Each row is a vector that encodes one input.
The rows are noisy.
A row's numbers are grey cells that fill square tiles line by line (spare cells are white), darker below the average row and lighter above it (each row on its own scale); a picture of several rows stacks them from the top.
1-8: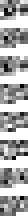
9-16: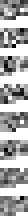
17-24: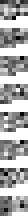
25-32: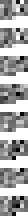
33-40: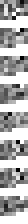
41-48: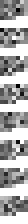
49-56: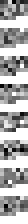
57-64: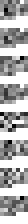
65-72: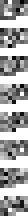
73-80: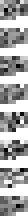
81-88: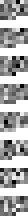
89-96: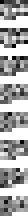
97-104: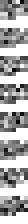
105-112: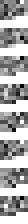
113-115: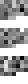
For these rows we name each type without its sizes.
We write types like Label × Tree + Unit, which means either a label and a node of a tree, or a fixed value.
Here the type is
Bool × List(Line).
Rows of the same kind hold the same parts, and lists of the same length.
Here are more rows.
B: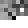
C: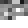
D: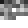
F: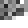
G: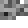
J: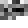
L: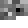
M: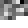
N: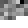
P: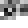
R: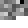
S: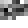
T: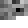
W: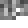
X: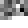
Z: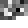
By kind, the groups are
B, J, P, R, S
C, D, F, G, L, M, N, T, X, Z
W

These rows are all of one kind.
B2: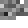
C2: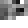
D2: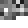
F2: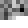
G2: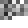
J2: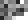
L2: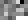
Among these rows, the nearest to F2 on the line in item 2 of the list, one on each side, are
C2 and D2.
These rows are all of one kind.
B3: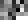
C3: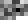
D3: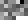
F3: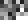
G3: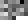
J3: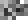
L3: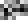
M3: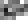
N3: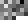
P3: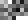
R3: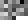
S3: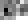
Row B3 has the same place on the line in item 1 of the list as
C3 and F3.
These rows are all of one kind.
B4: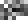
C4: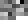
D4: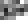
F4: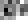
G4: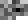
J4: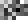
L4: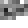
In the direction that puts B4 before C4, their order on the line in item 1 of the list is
B4, C4, F4, J4, L4, D4, G4.
